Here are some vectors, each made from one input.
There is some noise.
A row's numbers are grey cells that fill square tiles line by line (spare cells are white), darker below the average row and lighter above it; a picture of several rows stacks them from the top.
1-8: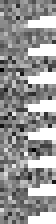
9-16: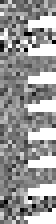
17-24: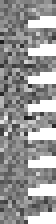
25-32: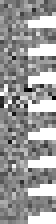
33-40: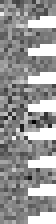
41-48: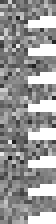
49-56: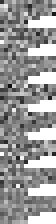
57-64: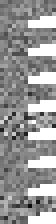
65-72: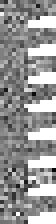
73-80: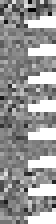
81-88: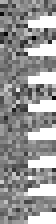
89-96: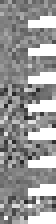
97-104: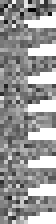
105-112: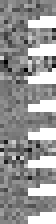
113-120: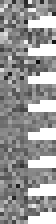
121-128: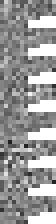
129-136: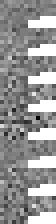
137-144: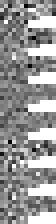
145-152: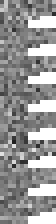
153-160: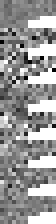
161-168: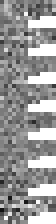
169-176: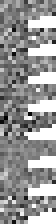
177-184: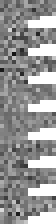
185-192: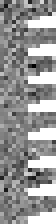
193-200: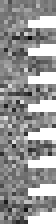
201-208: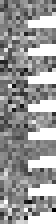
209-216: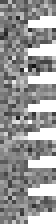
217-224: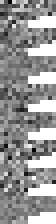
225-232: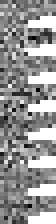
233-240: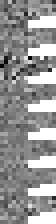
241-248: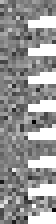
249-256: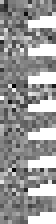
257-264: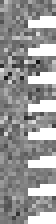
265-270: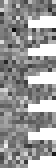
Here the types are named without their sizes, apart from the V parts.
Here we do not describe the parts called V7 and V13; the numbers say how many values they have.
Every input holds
a value of V7 and a value of V13, together with either a point on a circle, or a label.
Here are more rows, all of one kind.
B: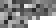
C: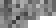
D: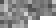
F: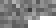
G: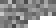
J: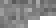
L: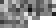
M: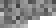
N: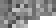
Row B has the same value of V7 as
D, G and J.
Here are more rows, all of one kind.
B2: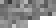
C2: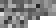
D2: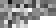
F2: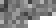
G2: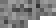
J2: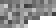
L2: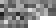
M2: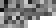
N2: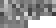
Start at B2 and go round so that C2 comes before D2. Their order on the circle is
B2, J2, F2, G2, N2, L2, M2, C2, D2.
